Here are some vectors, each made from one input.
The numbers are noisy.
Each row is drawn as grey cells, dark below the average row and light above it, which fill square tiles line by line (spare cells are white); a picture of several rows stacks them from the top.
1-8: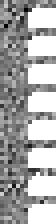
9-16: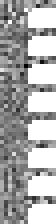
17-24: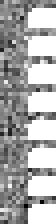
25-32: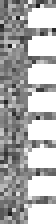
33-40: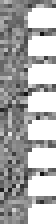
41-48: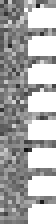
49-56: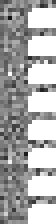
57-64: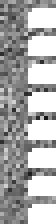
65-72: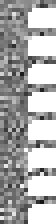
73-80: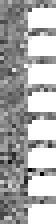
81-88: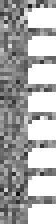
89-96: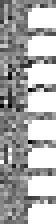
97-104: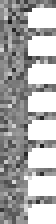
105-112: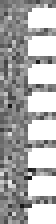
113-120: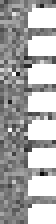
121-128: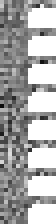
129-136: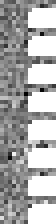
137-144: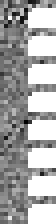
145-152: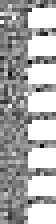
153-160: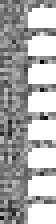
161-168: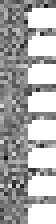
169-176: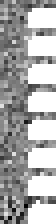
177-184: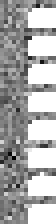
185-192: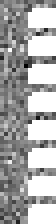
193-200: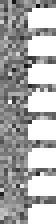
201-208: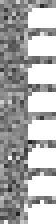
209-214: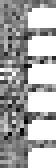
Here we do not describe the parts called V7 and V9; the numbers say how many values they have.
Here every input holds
a point on a 4-point line, a true/false value and a value of V7, together with either a point on a 5-point line, or a value of V9.
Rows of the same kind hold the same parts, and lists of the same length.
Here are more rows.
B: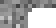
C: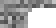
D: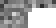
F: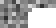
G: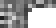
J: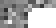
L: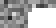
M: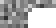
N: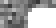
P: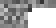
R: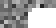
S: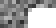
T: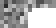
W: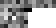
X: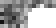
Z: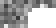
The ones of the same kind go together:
B, C, N, P, S, T, W, X, Z
D, F, G, J, L, M, R

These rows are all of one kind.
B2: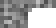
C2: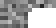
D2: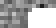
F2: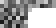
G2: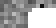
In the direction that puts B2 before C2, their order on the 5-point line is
B2, C2, G2, D2, F2.
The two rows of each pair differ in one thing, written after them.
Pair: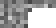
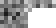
the value of V9
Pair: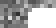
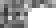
the value of V9
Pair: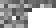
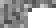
the place on the 4-point line
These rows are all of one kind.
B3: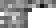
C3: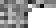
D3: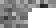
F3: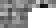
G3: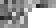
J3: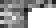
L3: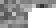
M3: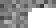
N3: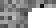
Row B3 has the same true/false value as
M3 and N3.
